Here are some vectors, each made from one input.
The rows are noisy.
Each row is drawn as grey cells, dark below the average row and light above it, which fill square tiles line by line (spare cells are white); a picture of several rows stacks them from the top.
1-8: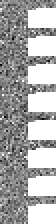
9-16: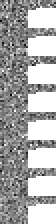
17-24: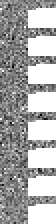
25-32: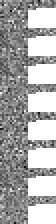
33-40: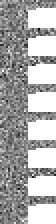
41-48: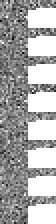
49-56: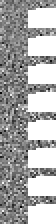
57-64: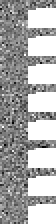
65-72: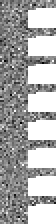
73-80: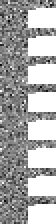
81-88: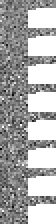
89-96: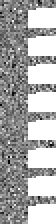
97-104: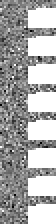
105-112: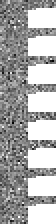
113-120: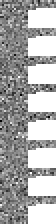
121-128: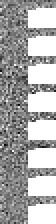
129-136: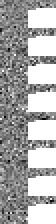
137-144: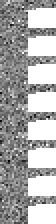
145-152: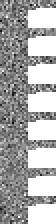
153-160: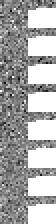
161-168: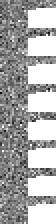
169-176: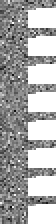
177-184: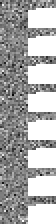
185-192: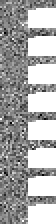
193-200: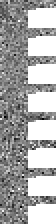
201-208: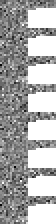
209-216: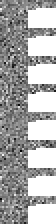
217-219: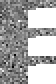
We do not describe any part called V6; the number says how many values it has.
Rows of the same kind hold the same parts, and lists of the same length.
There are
3 kinds of row.
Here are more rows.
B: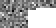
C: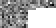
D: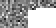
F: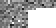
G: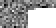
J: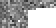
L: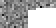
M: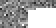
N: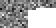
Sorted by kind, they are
B, D, N
C, F, M
G, J, L

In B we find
a value of V6.
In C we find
one of 7 labels and a point on an 8-point line.
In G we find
one of 7 labels, a point on a 9-point line and a true/false value.
